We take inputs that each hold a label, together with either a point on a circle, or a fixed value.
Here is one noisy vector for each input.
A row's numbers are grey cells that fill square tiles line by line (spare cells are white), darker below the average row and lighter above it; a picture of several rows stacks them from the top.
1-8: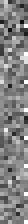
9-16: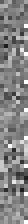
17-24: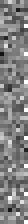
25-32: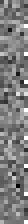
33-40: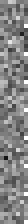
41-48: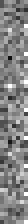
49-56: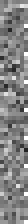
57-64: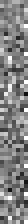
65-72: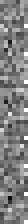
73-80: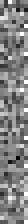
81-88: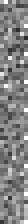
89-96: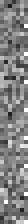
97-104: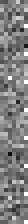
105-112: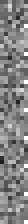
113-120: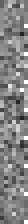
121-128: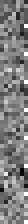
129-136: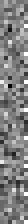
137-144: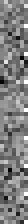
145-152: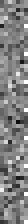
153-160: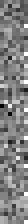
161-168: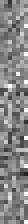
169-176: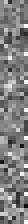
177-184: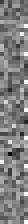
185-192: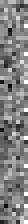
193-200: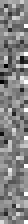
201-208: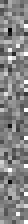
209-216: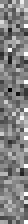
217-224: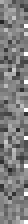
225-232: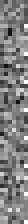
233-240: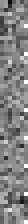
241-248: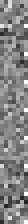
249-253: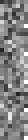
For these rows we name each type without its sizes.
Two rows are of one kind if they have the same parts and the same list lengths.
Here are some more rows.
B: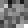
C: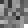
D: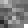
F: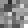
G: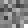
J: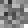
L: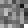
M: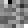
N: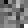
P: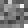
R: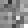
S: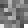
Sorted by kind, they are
B, C, F, G, J, M, R
D, L, N, P, S

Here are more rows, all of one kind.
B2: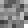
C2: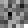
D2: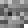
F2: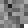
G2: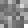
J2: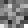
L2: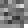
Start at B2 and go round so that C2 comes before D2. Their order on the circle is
B2, C2, D2, F2, L2, G2, J2.
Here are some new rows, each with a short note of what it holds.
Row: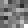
a label
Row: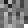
a point on a circle and a label
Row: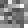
a point on a circle and a label
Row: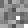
a label
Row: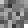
a point on a circle and a label
